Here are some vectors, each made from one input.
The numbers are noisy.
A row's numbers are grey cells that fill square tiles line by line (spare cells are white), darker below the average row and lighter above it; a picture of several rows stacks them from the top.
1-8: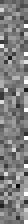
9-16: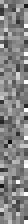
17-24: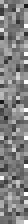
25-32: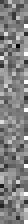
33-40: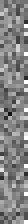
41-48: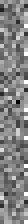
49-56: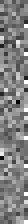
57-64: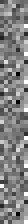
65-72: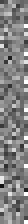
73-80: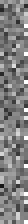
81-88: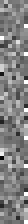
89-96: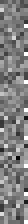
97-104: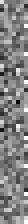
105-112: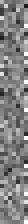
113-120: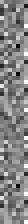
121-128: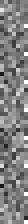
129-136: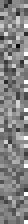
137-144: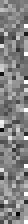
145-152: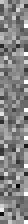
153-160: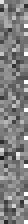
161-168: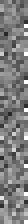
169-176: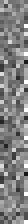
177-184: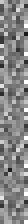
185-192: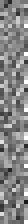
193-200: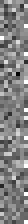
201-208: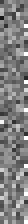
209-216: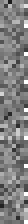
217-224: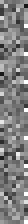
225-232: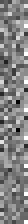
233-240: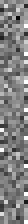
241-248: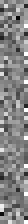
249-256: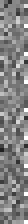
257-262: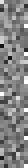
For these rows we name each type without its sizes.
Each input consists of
a label, together with either a fixed value, or a node of a tree.
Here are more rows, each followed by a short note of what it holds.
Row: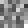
a label
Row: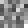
a label
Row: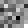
a label
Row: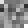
a label
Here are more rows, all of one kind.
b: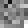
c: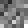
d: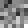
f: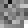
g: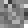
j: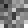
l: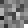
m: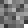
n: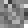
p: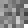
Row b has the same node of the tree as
c, d, f and j.
